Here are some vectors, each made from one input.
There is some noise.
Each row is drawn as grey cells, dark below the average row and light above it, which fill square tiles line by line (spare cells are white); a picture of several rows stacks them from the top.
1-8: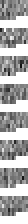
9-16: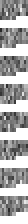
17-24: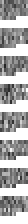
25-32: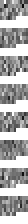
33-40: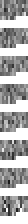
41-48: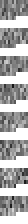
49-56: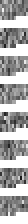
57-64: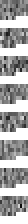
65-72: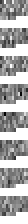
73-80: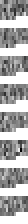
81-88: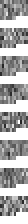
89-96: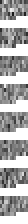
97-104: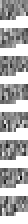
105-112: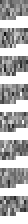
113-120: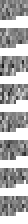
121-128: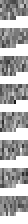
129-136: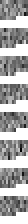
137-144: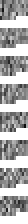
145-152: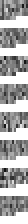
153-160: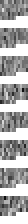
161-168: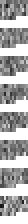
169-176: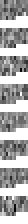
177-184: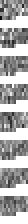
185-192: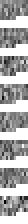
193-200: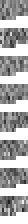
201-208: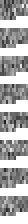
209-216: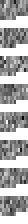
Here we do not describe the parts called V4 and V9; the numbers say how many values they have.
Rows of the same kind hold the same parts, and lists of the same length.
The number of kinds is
3.
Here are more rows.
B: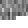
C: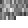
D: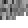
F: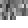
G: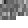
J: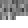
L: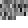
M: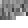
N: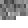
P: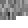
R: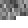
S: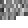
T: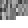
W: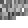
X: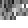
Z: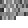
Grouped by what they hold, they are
B, D, G, J, P
C, L, S, T, W, Z
F, M, N, R, X

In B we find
a point on each of two 6-point lines and a value of V4.
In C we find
a node of an 8-node tree and a value of V4.
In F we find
a point on a 6-point line, a value of V4 and a value of V9.
